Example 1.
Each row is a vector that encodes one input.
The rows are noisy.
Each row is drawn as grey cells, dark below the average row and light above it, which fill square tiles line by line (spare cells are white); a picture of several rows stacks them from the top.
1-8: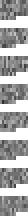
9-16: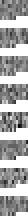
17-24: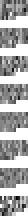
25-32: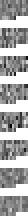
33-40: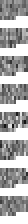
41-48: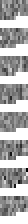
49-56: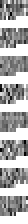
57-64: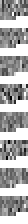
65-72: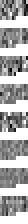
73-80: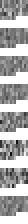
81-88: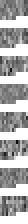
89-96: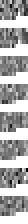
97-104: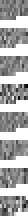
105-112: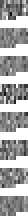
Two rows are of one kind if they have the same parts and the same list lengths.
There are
2 kinds of row.
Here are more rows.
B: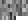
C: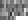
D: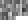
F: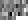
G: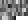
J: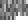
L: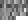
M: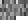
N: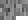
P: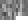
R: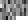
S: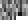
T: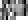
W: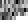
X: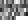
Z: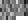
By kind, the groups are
B, C, D, F, G, J, L, M, N, P, R, S, T, X, Z
W

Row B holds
three true/false values.
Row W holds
a fixed value.
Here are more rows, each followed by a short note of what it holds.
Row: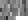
three true/false values
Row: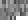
three true/false values
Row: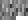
a fixed value
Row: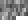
three true/false values
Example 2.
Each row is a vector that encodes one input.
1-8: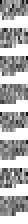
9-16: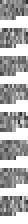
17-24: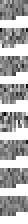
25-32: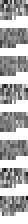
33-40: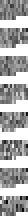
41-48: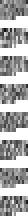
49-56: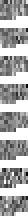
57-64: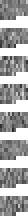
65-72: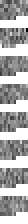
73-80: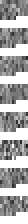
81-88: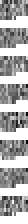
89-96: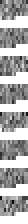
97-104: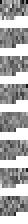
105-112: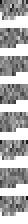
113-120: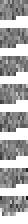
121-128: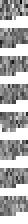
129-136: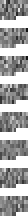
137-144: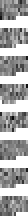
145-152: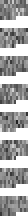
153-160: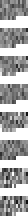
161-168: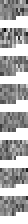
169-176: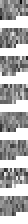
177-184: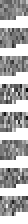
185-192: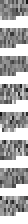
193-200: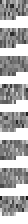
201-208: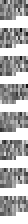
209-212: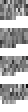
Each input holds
a point on a 10-point line.
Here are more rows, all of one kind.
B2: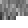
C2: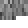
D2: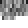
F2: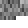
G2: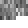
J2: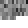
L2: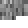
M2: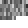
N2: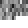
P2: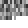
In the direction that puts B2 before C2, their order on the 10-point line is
P2, M2, G2, B2, F2, C2, L2, N2, J2, D2.
